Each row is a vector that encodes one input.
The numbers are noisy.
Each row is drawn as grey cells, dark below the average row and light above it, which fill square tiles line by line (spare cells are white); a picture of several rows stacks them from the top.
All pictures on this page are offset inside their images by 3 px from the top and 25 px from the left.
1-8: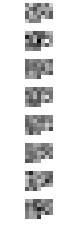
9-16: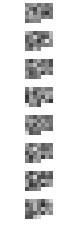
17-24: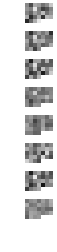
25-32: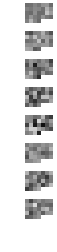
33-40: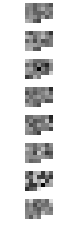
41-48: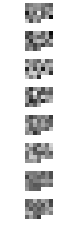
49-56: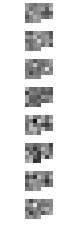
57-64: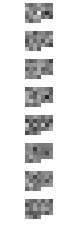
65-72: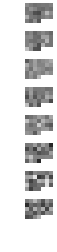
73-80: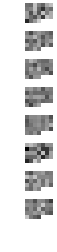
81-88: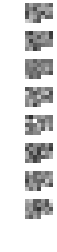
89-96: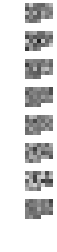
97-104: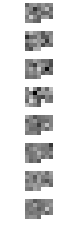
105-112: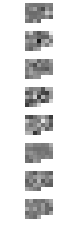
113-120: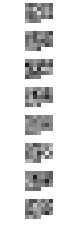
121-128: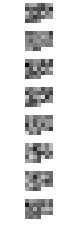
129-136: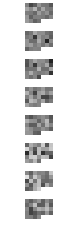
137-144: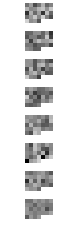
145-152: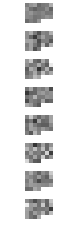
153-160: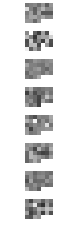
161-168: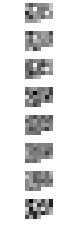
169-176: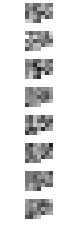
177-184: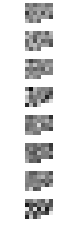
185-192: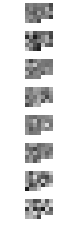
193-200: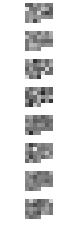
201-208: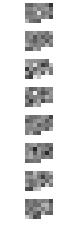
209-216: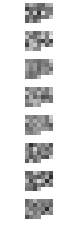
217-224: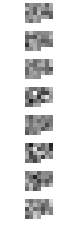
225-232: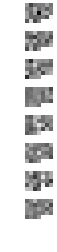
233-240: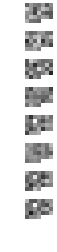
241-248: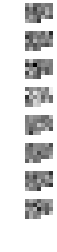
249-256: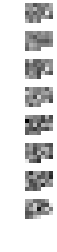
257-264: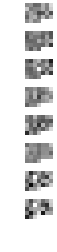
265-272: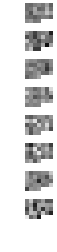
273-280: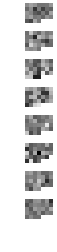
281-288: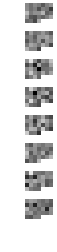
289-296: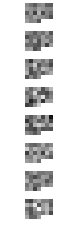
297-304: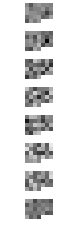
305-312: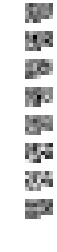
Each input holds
either a node of a 9-node tree, or a node of a 10-node tree.
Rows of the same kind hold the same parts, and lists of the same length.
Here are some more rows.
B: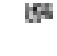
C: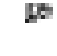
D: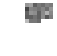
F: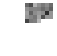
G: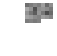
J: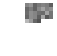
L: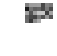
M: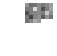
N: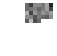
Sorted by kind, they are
B, C, F, G, L
D, J, M, N

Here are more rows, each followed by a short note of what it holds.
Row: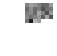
a node of a 9-node tree
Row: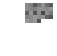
a node of a 10-node tree
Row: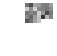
a node of a 9-node tree
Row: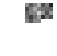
a node of a 10-node tree
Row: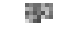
a node of a 10-node tree
